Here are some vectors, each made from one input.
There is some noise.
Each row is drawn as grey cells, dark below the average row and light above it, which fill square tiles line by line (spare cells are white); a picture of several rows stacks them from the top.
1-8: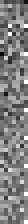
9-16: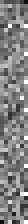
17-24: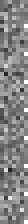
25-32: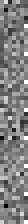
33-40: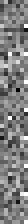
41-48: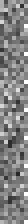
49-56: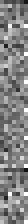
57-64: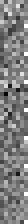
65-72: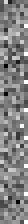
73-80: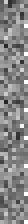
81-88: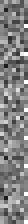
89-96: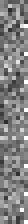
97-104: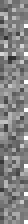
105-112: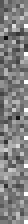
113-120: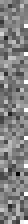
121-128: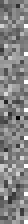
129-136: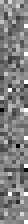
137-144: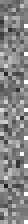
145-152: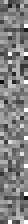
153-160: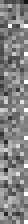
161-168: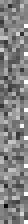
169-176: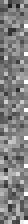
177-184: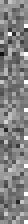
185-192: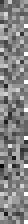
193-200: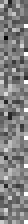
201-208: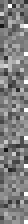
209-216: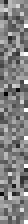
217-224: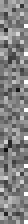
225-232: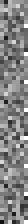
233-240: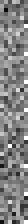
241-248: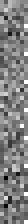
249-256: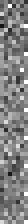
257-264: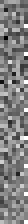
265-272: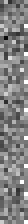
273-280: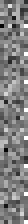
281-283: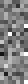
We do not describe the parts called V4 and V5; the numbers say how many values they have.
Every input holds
either one of 9 labels, a true/false value and a value of V5, or a node of an 11-node tree, or a value of V4.
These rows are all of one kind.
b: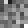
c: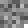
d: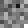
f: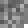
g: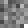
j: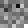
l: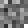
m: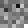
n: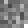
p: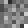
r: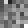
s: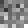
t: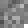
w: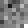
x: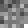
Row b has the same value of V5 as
g, l, p and r.
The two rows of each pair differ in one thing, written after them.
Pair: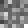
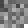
the value of V5
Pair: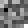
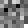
the value of V5
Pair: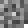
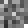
the label
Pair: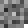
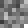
the true/false value
